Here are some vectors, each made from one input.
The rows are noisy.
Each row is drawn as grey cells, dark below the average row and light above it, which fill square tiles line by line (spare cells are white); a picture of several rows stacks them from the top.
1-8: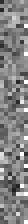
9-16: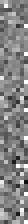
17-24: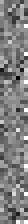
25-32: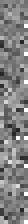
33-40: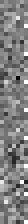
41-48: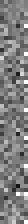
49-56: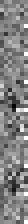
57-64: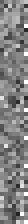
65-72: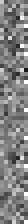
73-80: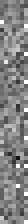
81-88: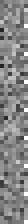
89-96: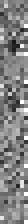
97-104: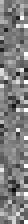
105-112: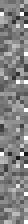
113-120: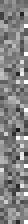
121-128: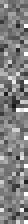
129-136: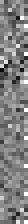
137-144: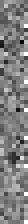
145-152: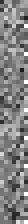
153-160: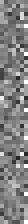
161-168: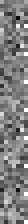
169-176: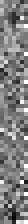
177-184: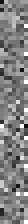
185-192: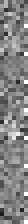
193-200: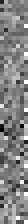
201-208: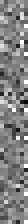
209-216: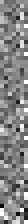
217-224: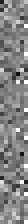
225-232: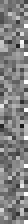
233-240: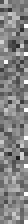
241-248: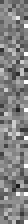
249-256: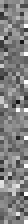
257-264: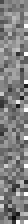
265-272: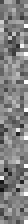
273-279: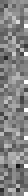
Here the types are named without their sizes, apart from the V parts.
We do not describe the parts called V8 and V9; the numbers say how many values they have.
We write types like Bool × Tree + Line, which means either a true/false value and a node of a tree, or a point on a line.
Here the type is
(Line + V9) × V8 + Tree.
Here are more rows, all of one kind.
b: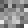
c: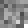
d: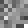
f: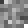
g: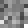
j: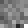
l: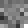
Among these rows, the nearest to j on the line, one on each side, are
d and l.
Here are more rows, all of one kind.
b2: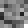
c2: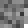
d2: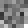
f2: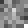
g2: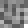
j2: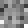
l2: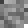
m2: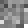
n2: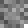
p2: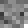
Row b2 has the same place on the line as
c2, d2, g2 and m2.
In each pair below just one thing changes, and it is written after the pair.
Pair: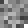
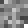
the place on the line
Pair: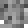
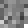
the place on the line
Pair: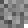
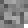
the place on the line
